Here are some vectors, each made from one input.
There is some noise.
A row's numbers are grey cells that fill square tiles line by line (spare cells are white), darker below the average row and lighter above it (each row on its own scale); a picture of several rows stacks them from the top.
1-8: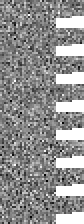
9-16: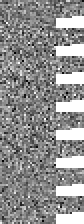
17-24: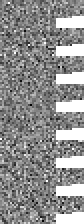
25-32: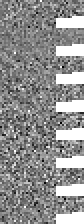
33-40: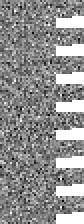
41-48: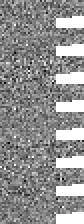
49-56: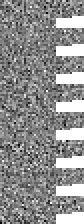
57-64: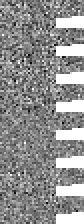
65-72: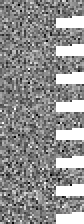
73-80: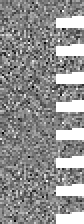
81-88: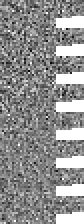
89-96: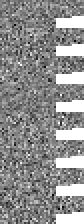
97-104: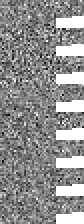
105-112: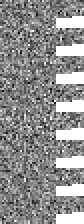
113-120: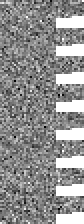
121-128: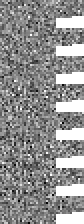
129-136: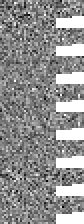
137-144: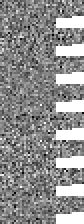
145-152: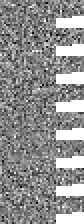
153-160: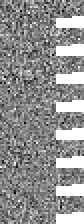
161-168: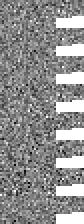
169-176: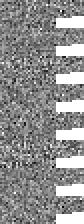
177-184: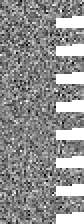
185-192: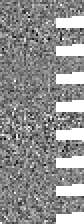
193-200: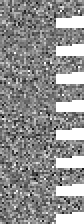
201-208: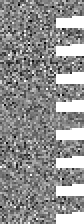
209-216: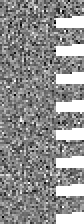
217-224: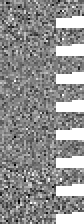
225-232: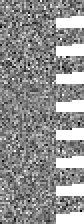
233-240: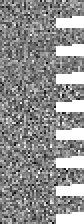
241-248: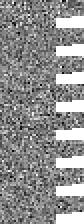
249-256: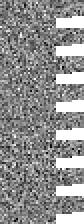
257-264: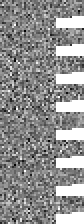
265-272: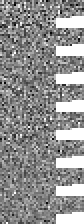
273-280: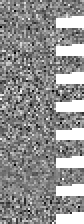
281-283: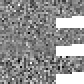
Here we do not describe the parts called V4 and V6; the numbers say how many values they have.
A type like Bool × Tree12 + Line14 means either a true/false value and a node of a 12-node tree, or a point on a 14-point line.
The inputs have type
(Bool × Line5 × V6 + Label7 × Tree9) × V4.
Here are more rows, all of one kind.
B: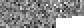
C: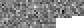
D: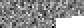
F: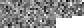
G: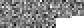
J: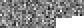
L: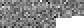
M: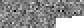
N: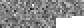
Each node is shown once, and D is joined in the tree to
C.
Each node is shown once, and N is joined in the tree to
J.
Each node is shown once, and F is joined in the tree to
B, J and L.
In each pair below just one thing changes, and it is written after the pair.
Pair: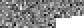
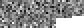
the label
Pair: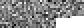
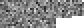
the value of V4
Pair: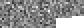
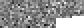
the node of the tree
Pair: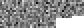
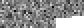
the value of V4
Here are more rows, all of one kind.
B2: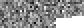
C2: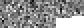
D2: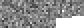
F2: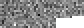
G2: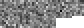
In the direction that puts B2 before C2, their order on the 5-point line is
G2, B2, F2, D2, C2.
